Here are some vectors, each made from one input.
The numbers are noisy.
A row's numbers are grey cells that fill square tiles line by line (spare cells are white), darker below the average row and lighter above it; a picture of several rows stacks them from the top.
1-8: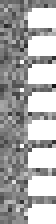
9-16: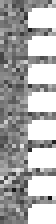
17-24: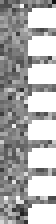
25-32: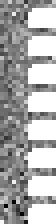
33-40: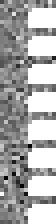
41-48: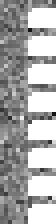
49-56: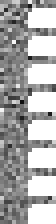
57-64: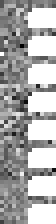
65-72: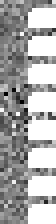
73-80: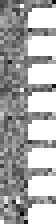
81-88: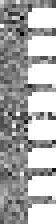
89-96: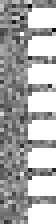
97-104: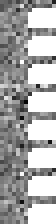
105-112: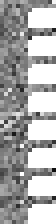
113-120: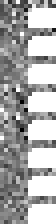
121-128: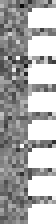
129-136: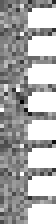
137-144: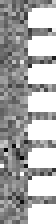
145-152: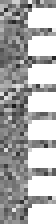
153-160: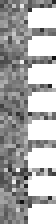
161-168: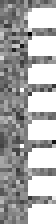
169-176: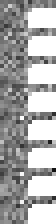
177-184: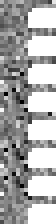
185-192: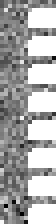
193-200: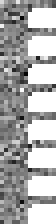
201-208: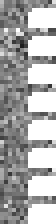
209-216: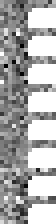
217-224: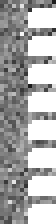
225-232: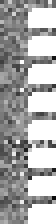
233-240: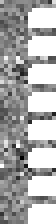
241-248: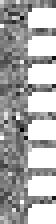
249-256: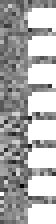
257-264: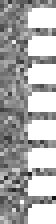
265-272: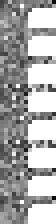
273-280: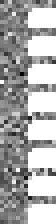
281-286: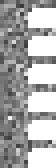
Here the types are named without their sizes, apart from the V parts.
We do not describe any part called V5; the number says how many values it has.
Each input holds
either a point on a circle, or a list of items, each a true/false value and a value of V5.
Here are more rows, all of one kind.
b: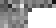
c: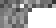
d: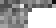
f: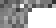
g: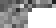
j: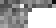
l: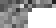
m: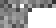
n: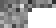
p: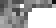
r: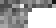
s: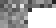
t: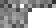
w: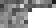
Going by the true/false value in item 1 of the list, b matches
m, n, s and t.
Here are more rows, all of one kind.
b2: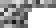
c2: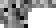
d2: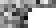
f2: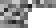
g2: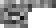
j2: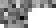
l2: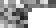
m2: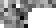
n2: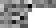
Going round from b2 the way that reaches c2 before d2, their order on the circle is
b2, f2, n2, g2, j2, c2, m2, l2, d2.
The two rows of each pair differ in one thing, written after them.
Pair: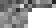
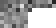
the true/false value in item 1 of the list
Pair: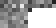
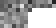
the value of V5 in item 1 of the list
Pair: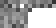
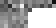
the value of V5 in item 1 of the list
